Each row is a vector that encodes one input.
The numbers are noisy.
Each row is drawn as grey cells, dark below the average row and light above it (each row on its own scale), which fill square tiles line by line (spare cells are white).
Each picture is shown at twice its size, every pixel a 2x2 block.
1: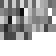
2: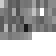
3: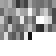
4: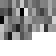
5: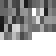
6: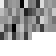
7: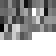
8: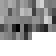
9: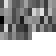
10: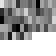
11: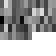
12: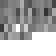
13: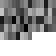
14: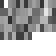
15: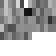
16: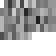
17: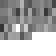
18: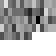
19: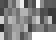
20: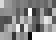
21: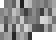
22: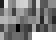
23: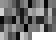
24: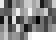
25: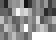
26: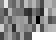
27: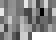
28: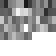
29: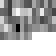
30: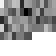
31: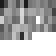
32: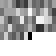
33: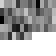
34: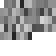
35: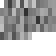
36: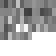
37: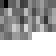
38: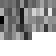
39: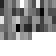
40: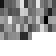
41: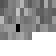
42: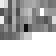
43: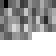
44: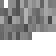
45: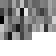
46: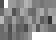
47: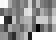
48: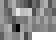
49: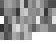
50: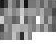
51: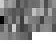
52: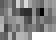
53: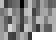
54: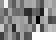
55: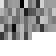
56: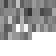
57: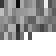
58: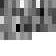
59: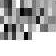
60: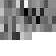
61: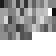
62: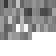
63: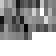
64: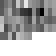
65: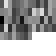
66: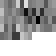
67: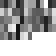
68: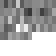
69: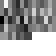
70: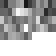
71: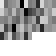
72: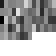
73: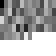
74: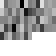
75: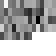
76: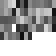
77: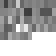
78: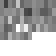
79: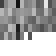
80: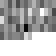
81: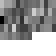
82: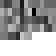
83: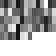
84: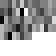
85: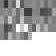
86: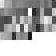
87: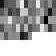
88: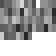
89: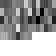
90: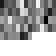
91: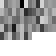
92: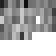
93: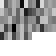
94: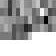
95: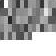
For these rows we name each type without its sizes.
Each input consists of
two labels.
